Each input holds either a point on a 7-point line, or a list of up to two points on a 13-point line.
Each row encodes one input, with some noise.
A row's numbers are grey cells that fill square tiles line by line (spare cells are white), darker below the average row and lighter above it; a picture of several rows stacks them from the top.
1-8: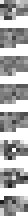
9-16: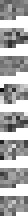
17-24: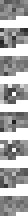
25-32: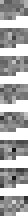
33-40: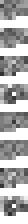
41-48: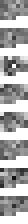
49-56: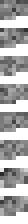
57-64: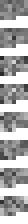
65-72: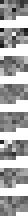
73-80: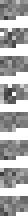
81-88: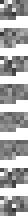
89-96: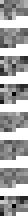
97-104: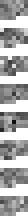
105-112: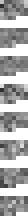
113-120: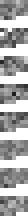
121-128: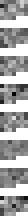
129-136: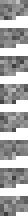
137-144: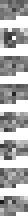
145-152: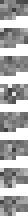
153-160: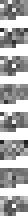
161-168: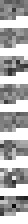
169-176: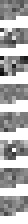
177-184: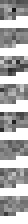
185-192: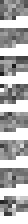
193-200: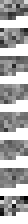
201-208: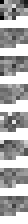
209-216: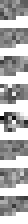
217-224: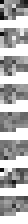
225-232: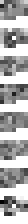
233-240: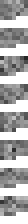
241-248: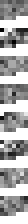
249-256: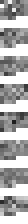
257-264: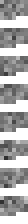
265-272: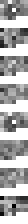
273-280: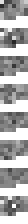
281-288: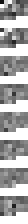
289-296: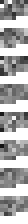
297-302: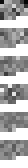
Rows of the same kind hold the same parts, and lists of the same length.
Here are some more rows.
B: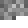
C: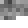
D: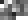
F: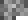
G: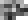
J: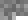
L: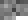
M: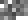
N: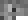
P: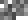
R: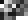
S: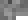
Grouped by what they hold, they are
B, C, F, N, S
D, M, P
G, R
J, L

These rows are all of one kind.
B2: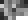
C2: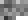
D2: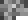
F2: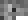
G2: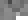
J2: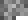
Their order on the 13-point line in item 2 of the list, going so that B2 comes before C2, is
B2, C2, G2, D2, J2, F2.
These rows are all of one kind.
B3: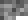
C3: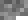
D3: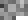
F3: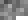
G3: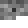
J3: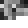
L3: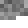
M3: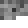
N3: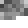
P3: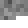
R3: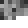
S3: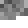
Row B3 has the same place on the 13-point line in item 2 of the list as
C3 and F3.
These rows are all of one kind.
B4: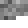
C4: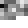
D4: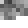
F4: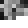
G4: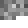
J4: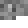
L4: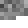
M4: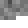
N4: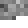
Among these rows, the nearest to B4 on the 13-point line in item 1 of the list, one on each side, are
F4 and M4.
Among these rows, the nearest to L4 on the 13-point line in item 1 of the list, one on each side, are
D4 and J4.
